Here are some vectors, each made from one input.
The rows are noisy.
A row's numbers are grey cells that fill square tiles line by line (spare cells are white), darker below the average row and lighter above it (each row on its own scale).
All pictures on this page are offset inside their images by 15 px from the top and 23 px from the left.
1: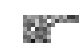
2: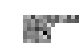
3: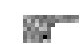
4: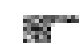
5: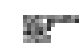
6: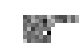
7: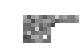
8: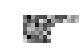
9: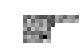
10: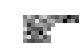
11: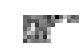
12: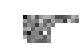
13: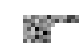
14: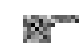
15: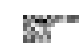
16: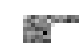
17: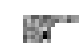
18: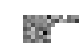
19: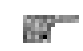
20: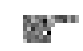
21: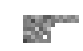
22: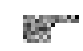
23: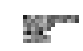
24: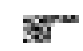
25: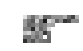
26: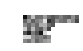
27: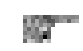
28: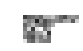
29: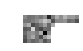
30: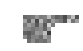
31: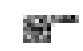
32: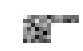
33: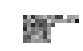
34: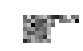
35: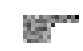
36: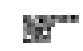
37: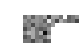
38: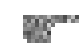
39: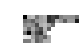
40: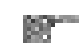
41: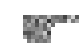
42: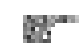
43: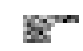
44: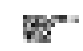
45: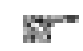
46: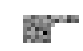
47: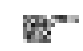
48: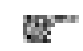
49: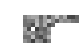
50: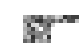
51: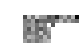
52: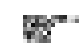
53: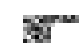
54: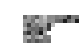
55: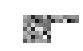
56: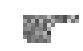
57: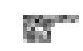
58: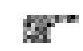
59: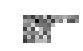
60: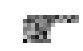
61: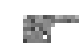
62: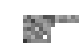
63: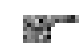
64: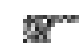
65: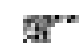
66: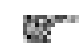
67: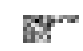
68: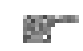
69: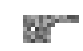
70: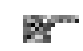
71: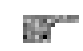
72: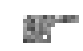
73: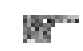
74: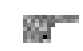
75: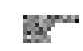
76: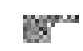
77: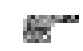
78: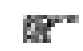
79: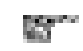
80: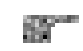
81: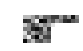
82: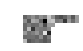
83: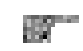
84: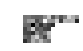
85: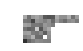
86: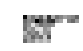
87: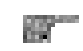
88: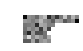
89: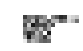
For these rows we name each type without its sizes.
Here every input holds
a label, together with either a fixed value, or four true/false values.
